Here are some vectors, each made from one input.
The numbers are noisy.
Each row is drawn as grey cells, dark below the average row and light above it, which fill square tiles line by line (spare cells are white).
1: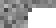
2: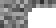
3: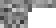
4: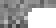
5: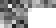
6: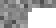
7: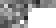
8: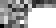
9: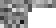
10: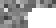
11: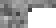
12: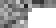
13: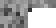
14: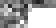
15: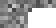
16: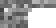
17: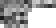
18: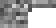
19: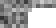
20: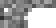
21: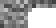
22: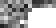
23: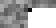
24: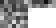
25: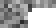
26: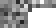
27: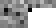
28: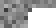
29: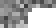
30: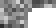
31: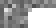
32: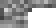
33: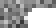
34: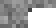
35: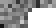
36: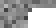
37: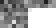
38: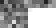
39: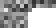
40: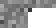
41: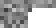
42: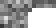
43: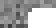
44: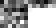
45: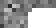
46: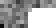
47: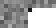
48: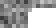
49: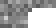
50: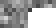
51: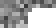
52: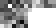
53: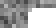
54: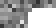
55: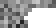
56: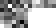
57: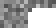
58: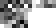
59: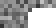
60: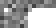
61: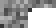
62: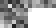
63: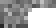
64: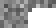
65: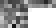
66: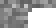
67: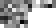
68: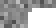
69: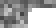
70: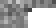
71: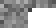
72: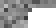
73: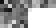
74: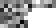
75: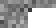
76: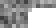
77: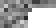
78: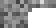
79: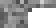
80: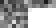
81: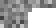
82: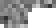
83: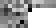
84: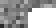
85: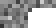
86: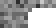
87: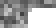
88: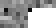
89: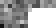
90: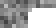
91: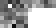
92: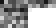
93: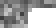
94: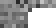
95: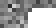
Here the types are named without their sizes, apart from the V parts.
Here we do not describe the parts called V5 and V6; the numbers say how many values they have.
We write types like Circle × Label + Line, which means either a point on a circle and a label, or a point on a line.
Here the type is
(Bool × V6 + Unit) × V5 + Line.
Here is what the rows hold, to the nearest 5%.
About 15% of them hold a point on a line. The rest hold a value of V5, together with either a fixed value, or a true/false value and a value of V6.
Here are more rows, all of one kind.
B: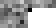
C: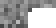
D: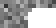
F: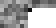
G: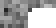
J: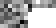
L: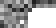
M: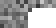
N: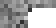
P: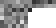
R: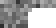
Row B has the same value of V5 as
C, F and G.
